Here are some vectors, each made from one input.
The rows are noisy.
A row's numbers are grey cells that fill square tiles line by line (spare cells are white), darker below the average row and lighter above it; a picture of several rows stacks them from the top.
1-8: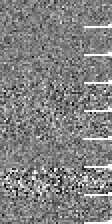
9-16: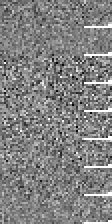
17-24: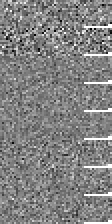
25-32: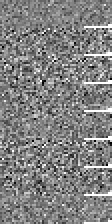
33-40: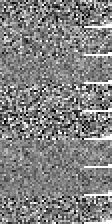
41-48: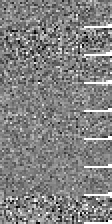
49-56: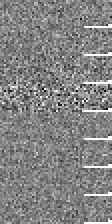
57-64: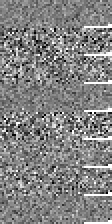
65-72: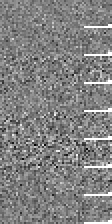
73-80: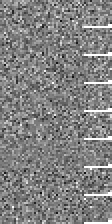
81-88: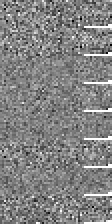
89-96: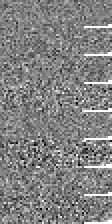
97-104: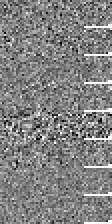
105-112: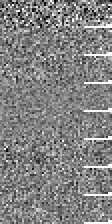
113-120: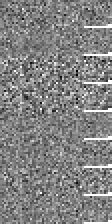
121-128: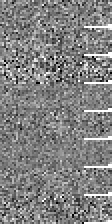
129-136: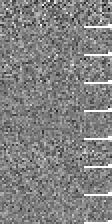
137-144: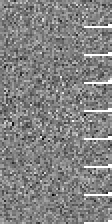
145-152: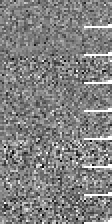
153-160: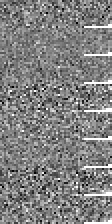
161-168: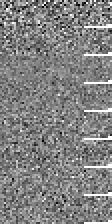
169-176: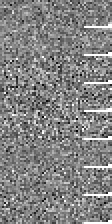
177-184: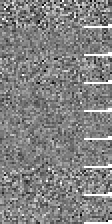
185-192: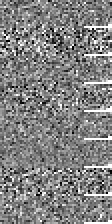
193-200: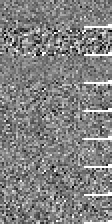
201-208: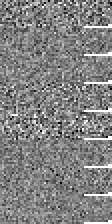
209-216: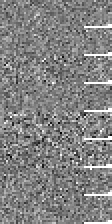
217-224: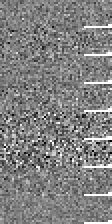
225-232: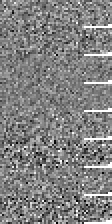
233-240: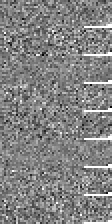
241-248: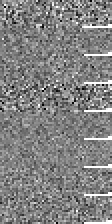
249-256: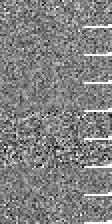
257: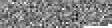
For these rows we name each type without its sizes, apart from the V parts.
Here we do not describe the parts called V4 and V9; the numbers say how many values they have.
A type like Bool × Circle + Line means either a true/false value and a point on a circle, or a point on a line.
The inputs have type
Bool × (Tree + V4) × V9.
